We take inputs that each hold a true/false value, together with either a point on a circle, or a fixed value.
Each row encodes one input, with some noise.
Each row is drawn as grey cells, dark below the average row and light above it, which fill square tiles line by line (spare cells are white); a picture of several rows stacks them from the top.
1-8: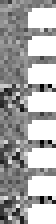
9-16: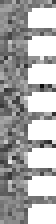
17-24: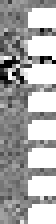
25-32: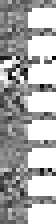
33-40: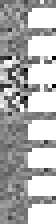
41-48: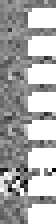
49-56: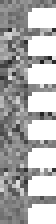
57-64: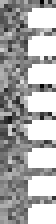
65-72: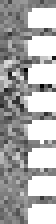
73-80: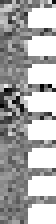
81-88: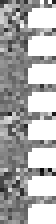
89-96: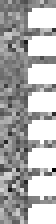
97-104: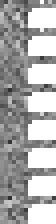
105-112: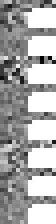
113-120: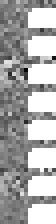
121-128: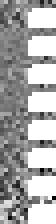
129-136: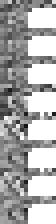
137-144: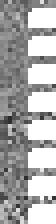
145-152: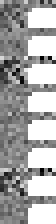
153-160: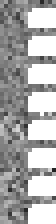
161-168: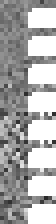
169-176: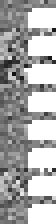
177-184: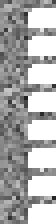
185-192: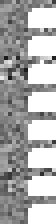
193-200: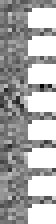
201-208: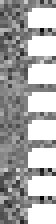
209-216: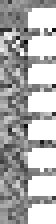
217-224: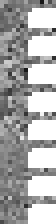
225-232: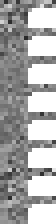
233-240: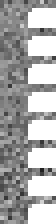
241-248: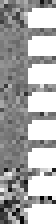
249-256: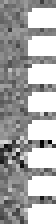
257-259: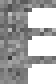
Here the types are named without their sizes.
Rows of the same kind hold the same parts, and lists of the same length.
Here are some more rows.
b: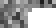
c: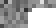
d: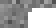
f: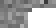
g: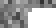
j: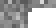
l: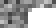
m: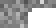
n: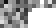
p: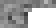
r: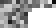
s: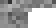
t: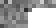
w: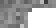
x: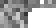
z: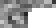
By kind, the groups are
b, d, f, g, j, m, p, r, s, w, x, z
c, l, n, t

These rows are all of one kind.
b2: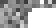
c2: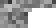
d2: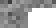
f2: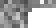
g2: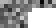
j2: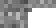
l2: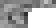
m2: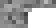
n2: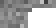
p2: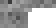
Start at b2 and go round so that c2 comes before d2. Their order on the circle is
b2, j2, g2, f2, l2, m2, c2, p2, d2, n2.
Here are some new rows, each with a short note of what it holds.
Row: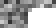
a true/false value
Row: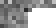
a true/false value
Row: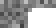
a true/false value
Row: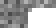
a true/false value
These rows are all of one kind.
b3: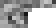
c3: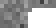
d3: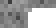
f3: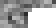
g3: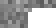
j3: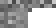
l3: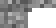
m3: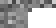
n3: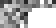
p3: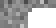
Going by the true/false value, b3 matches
c3, d3, f3 and g3.
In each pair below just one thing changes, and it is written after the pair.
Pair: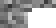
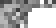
the place on the circle
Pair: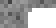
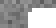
the place on the circle
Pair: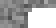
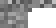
the true/false value
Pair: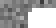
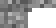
the true/false value
